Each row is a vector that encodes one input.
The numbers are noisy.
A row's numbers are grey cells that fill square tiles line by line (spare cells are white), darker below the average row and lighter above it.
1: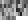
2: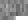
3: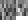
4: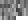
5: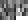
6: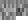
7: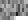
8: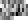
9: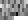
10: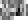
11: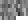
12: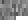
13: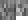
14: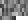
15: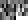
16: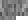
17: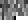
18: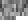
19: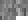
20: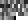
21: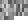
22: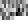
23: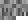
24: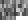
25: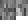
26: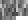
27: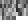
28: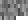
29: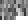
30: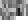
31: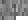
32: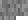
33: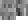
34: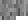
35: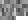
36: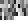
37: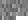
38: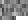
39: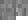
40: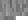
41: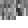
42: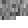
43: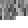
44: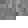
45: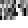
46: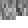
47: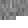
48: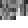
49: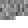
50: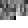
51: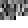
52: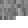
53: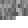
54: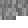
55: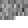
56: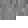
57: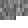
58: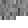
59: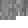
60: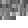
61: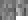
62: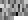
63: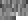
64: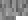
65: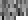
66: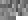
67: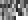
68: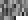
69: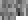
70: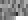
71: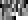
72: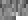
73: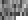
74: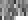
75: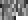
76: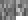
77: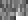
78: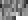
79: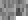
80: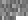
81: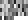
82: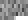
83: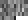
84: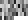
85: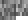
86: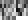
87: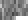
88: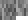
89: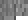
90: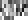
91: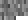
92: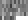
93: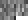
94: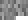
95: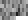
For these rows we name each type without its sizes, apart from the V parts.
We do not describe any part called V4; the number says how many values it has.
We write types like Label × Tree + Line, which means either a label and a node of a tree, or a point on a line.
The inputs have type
List(Bool × V4).
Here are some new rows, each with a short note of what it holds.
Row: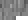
a list of two items
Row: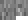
a list of two items
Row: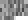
a list of one item
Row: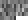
a list of one item
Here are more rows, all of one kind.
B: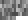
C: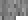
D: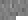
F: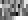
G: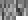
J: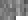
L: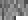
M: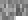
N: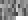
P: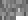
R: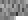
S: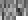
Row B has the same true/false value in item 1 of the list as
C, F, M and P.
